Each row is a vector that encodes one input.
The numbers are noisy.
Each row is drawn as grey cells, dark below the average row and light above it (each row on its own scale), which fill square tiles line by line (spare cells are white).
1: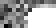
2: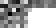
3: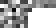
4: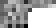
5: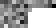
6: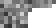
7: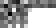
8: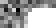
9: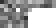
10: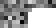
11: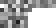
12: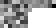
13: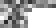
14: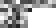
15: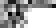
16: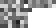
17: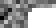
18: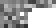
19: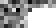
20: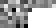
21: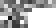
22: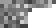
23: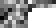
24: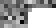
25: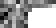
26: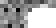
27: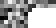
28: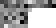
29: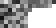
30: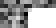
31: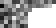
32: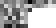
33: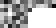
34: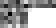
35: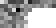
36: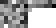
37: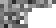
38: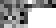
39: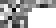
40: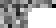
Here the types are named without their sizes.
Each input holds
a point on a line and a true/false value.
